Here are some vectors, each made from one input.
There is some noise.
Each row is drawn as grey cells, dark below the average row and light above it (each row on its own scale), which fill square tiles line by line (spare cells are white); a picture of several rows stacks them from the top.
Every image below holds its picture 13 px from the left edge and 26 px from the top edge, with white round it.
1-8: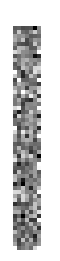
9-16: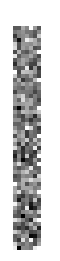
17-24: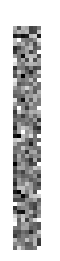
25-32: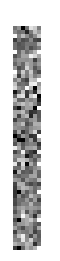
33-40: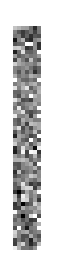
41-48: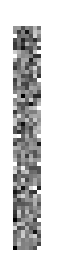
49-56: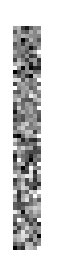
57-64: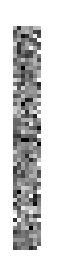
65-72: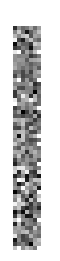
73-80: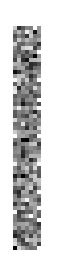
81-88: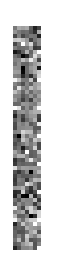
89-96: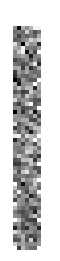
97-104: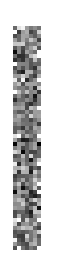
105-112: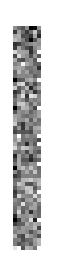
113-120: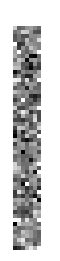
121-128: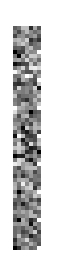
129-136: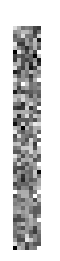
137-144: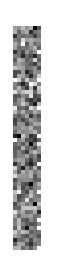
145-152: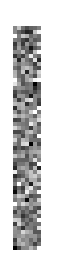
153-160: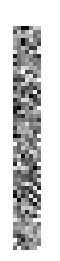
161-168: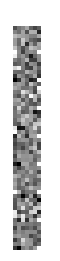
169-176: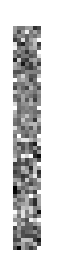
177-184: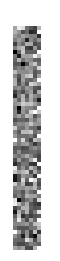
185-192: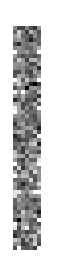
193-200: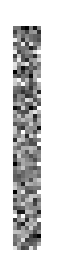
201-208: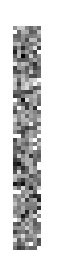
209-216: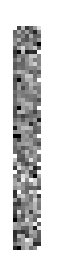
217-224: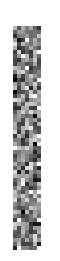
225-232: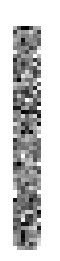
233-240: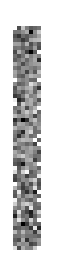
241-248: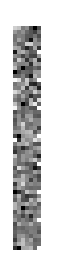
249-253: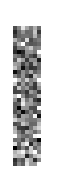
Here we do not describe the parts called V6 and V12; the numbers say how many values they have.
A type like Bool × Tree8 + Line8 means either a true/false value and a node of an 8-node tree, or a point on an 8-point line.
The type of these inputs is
(Line11 + V6) × Tree8 × V12.
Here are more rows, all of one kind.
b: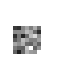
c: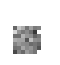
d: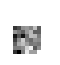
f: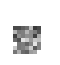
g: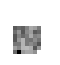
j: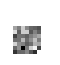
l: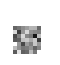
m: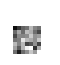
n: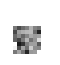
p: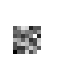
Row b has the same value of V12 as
f, j, m and n.
